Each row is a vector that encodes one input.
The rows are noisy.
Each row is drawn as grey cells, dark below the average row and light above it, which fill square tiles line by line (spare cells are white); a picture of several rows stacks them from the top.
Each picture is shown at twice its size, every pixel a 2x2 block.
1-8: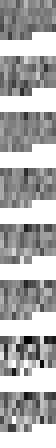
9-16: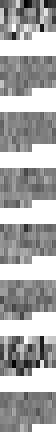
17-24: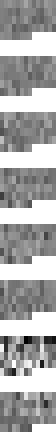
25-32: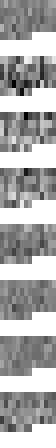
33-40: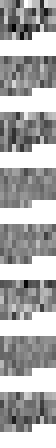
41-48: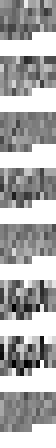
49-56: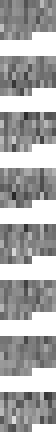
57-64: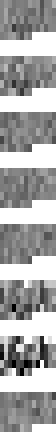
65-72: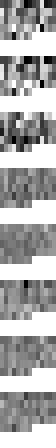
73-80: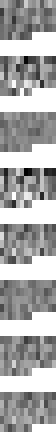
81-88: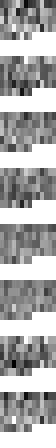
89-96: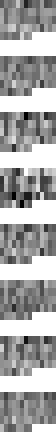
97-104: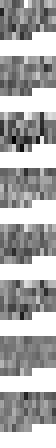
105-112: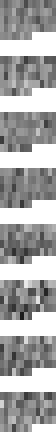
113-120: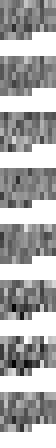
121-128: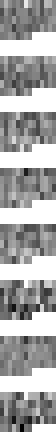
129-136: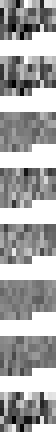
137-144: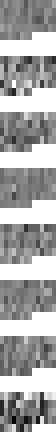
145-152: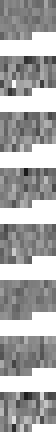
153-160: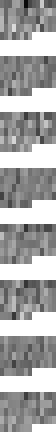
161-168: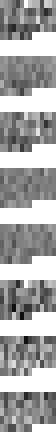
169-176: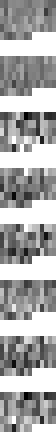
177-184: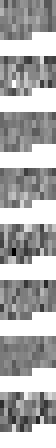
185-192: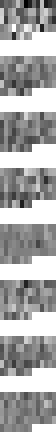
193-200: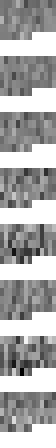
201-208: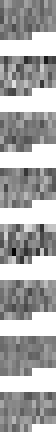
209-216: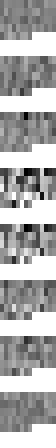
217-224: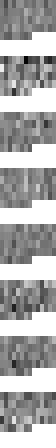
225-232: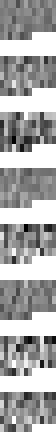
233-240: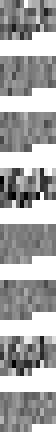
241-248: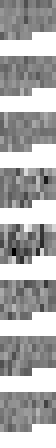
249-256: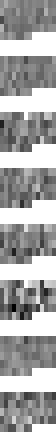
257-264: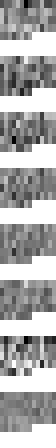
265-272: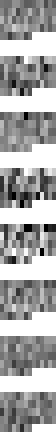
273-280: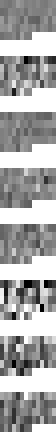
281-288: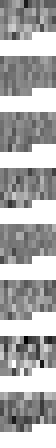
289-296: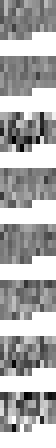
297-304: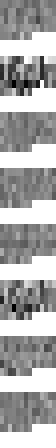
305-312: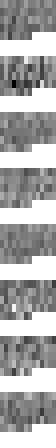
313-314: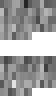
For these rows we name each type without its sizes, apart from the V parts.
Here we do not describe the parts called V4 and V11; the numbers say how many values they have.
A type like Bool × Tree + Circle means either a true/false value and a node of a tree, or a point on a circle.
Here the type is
Bool × Bool × Bool × (Circle + V4) × V11.
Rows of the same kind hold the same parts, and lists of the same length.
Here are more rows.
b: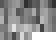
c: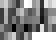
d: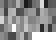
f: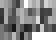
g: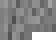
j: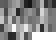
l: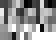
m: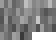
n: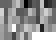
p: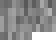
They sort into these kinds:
b, c, l, n, p
d, f, g, j, m

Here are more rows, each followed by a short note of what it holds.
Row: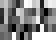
three true/false values, a value of V4 and a value of V11
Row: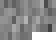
three true/false values, a value of V4 and a value of V11
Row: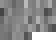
three true/false values, a value of V4 and a value of V11
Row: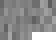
a point on a circle, three true/false values and a value of V11
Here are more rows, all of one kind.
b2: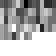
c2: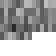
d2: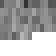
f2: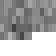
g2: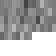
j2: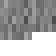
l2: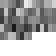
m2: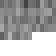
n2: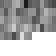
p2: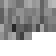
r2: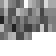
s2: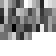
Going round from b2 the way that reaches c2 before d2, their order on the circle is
b2, r2, g2, f2, l2, m2, c2, d2, j2, n2, s2, p2.
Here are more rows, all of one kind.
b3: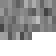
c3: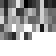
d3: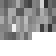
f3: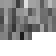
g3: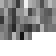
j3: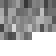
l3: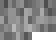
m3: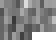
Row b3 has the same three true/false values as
f3 and g3.
